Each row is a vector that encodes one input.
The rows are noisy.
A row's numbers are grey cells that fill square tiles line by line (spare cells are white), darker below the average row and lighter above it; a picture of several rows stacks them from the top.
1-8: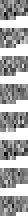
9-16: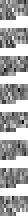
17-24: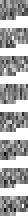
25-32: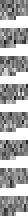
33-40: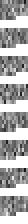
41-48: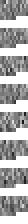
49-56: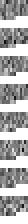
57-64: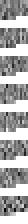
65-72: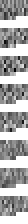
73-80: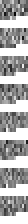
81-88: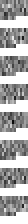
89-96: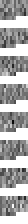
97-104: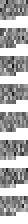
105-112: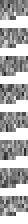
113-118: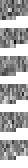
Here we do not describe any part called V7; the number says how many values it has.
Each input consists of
a point on a 6-point line, together with either a point on a 6-point circle, or a value of V7.
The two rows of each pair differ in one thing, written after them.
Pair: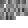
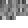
the value of V7
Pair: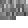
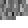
the value of V7
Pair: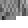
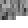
the value of V7
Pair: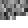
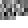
the value of V7
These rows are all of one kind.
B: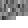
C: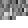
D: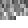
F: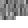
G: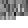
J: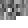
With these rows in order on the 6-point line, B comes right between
F and J.
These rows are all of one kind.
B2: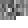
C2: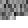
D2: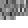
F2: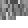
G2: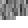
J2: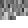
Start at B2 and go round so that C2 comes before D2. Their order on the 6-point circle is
B2, C2, G2, F2, J2, D2.
